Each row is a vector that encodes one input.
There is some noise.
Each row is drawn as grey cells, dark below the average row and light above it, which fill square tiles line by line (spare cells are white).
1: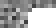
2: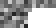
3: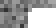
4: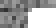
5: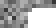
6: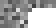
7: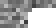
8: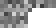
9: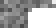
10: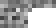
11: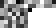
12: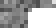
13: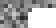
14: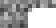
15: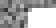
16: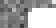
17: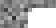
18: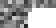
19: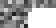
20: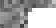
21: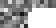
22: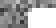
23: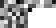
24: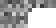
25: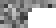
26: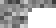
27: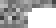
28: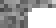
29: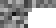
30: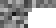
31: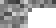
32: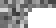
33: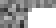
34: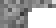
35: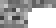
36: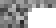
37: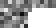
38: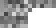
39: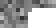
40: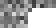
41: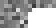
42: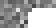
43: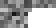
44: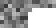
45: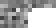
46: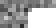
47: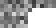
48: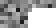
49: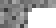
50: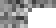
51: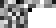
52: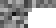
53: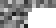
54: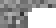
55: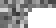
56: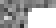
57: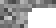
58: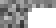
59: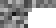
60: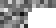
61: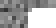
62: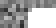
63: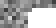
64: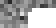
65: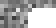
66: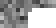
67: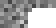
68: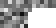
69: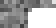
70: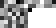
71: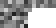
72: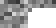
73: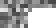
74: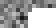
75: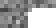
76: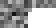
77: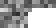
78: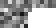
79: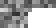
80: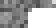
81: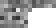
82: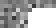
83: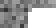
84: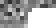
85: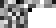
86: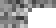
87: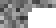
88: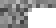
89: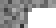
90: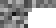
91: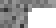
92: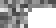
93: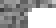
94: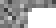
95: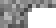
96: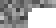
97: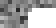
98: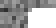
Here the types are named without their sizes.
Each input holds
a list of points on a line.
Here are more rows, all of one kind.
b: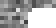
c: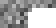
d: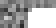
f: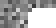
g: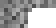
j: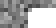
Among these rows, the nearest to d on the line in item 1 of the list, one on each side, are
c and j.
